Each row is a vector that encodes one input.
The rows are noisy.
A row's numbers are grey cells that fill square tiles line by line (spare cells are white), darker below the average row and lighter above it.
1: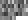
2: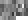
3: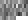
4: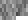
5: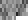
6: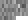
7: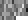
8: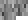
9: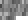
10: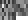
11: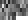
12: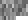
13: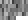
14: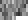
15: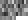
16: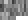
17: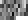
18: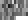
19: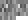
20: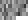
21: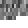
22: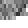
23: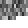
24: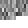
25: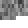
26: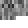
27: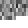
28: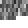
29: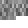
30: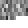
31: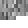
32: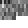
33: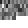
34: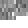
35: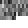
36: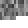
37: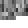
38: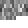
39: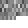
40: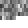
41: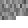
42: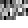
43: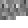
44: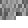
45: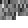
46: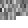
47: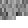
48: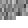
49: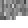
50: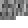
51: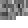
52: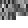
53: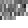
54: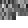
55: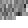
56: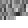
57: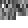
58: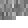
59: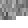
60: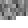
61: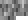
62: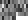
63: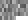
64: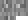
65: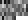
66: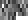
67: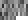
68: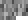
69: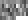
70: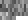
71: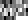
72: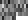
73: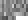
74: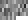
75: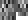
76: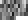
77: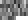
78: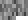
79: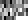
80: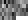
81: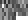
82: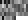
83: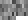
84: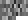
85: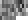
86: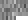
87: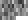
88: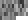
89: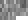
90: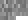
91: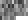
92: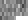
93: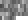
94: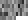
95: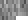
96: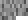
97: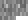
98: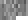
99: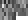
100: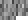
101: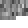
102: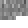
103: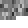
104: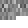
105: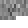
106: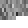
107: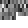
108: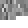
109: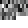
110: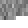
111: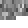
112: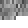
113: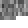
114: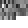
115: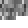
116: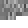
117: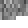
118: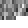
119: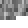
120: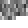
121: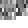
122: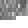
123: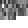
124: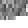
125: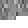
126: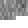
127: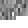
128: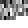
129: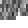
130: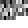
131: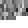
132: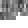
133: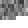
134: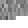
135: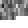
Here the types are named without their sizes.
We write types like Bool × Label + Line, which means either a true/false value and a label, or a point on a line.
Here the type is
List(Bool × Line).
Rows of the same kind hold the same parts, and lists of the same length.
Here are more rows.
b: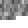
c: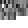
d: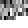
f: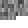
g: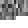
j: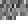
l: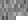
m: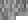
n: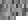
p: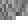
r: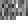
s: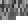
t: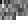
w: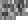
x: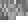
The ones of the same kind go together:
b, l, m, n, p, x
c, t
d
f, g, j, r, s, w

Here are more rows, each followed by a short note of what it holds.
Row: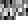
the empty list
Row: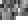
a list of two items
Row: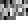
the empty list
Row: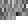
a list of three items
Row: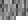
a list of three items
